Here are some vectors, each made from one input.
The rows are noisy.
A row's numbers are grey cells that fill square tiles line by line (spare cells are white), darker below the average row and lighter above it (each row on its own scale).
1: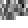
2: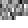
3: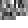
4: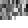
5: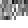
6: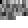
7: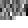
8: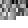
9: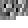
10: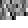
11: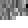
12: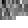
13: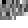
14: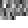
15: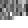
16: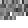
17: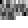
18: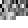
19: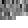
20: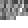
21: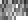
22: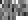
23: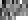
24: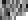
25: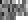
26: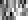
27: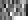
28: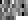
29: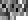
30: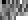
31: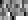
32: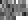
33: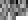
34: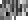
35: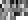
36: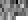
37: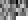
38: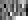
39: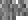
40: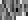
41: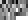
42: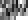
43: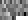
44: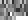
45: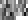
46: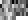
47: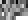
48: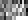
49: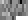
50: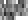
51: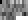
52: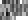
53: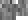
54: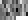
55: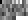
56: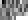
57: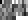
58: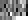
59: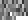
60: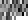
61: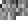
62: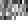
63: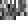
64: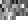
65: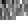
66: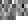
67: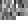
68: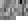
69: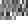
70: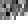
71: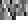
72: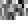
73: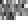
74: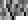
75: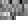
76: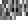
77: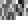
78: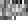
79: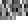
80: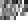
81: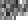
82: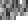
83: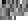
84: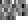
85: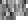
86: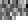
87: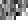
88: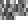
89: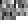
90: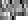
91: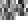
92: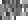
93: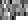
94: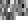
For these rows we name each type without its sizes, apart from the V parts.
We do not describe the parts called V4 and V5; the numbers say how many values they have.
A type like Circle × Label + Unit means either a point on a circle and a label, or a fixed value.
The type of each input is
(Bool × V5 + Circle × Circle) × V4.
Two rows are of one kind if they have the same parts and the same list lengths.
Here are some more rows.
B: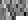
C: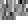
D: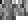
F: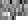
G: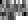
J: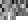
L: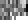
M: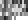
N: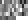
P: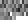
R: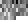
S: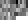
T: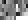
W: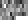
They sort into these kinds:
B, C, D, F, G, N, W
J, L, M, P, R, S, T

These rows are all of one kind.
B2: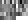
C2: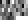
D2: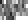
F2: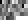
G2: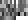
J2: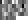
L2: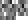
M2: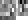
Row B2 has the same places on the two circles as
L2 and M2.
